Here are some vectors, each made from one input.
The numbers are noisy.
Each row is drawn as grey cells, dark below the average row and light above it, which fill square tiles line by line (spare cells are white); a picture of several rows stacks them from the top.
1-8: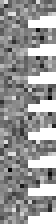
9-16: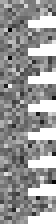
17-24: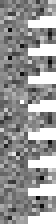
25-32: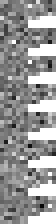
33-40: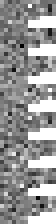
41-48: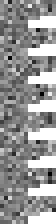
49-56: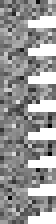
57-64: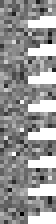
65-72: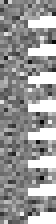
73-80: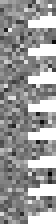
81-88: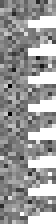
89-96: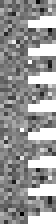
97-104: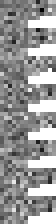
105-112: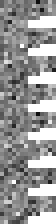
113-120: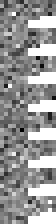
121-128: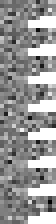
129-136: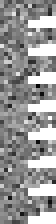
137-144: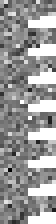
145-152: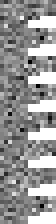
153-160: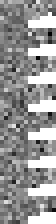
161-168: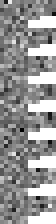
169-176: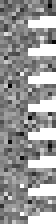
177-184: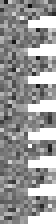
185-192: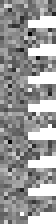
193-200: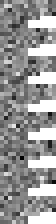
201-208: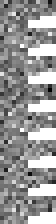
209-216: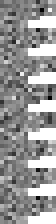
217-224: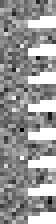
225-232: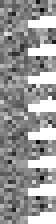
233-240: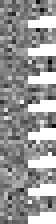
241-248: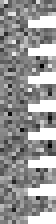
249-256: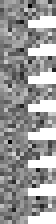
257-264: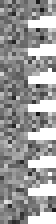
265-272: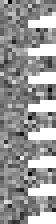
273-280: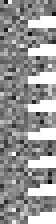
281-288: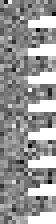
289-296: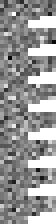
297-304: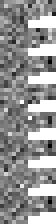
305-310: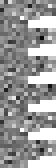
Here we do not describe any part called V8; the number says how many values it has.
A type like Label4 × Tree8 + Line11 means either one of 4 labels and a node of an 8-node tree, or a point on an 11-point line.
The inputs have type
Bool × Bool × Bool × Bool × Bool + List2(Line5) × V8.
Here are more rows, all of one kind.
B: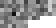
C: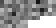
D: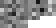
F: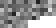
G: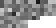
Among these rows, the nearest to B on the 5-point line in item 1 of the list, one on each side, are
D and F.
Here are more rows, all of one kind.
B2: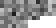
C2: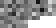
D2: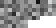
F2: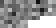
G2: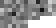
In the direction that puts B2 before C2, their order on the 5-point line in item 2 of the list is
G2, B2, C2, D2, F2.
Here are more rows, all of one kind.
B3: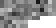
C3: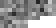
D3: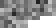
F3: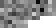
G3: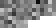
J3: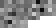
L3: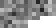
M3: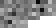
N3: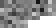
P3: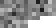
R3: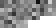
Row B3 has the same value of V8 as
C3, L3 and P3.
